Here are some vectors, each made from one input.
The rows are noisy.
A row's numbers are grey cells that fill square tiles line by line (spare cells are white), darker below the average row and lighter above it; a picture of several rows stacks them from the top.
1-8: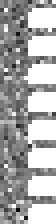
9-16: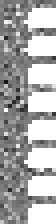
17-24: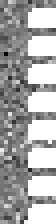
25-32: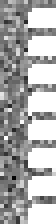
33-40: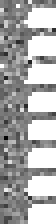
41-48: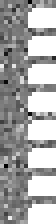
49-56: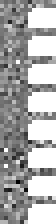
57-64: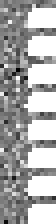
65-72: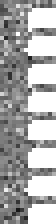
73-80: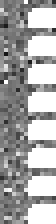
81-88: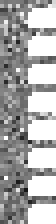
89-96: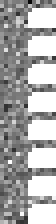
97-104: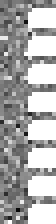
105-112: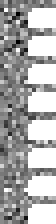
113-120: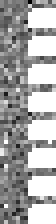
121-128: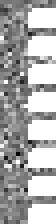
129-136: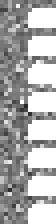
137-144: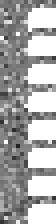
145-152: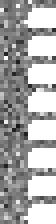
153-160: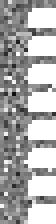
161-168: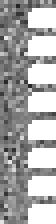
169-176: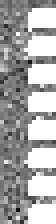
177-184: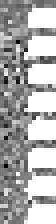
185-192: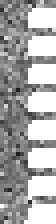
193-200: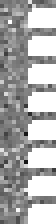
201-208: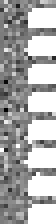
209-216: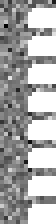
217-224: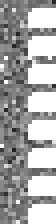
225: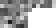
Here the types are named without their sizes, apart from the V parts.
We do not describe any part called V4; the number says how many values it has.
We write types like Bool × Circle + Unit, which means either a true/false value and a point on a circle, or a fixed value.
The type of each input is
(Bool × Bool × Bool + List(V4)) × Line.
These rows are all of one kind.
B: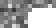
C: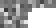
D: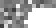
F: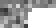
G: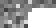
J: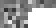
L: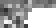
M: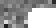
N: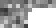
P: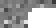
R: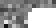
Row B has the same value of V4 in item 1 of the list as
M and R.
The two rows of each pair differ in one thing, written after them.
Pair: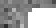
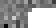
the value of V4 in item 1 of the list
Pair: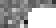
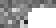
the place on the line
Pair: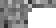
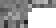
the value of V4 in item 1 of the list
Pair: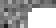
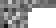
the place on the line
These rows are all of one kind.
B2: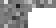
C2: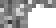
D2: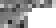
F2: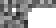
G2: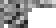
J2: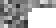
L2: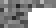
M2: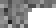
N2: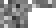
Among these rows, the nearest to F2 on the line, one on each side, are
L2 and M2.
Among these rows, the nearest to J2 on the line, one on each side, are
D2 and M2.
